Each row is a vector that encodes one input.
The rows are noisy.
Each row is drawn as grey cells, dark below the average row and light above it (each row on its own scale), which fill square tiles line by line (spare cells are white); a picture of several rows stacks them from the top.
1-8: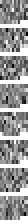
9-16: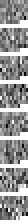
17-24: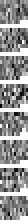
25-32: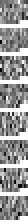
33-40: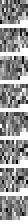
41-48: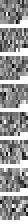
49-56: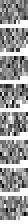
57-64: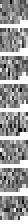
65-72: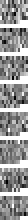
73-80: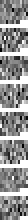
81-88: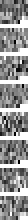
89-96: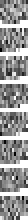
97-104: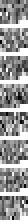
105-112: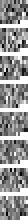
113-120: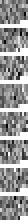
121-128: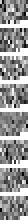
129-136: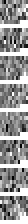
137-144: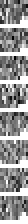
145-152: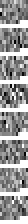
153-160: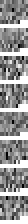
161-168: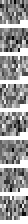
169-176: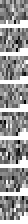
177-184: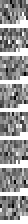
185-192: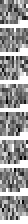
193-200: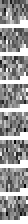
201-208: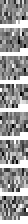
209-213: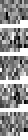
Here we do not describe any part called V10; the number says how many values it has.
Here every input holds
a point on a 9-point circle, together with either a point on an 8-point line, or a value of V10.
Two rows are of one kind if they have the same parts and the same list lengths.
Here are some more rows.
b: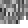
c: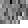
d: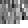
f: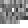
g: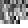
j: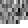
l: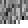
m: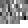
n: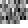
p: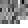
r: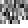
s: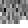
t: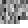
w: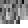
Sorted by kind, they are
b, c, g, j, p, r, s, w
d, f, l, m, n, t

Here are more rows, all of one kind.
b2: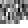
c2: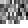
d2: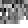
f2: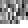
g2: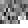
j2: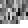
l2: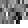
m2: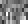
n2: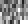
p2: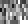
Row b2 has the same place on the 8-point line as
c2, f2, j2 and p2.
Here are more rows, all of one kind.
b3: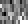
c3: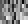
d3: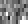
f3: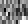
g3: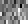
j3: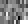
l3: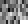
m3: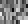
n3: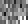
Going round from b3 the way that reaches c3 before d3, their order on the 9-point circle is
b3, m3, l3, c3, j3, d3, f3, g3, n3.
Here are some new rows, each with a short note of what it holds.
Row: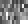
a point on a 9-point circle and a point on an 8-point line
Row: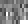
a point on a 9-point circle and a point on an 8-point line
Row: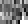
a point on a 9-point circle and a point on an 8-point line
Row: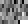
a point on a 9-point circle and a point on an 8-point line
